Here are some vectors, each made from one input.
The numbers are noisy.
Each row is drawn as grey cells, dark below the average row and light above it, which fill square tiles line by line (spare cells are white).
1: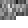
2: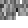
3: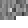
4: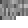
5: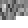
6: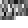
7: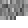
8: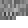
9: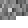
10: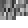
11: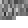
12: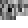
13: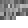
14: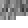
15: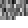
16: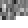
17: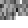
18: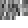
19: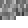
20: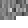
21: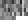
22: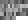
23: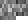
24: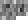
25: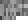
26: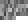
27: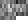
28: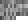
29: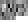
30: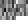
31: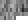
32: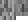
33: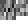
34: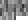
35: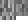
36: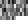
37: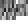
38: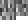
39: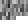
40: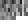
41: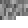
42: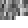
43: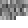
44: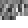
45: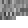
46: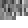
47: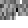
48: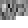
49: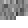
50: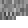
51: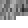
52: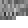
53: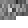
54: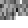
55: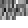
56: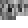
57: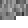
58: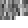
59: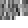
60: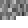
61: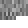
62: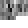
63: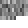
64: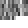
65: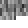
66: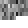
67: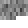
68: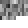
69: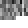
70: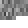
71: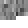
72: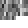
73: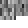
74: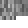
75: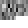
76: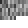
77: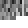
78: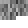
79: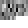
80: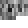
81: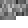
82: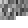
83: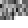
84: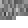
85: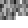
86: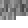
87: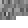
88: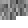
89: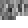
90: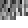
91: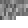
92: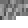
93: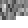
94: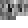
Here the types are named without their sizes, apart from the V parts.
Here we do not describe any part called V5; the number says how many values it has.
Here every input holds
either a point on a circle, or a true/false value and a value of V5.
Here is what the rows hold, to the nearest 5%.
About 40% of them hold a point on a circle. The rest hold a true/false value and a value of V5.
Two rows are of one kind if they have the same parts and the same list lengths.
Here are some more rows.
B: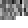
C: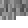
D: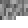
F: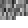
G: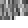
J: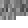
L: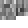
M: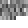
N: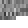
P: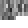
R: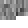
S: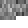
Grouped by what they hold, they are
B, F, G, P
C, D, J, L, M, N, R, S

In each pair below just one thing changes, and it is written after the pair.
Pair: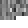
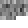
the value of V5
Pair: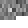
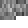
the true/false value
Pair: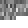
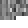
the value of V5
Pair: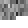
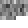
the true/false value
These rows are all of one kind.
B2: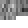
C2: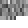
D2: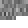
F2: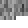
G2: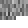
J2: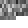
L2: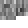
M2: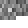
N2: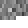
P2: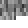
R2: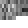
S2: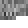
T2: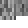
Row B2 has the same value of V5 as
F2, P2, R2 and T2.
